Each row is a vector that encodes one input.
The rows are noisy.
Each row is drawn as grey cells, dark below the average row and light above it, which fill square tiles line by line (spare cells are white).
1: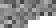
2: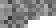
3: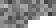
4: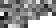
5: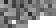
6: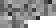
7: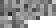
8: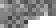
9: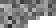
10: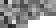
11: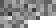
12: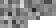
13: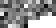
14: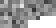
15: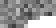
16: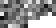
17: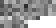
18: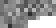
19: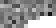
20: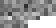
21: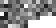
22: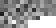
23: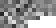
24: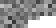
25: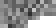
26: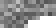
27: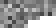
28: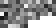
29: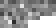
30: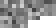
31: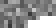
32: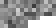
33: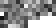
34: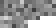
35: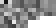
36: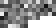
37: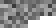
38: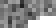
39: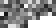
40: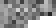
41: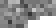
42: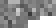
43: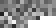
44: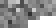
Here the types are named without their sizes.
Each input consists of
a list of points on a line.
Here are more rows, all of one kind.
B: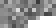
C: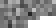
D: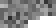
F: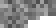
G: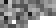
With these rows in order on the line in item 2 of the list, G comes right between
B and C.
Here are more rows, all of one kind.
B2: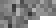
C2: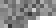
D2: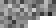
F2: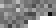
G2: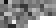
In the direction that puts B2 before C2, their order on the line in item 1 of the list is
G2, B2, C2, F2, D2.
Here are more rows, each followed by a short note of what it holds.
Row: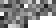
the empty list
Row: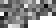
the empty list
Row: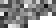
the empty list
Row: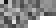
a list of two items
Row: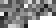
the empty list
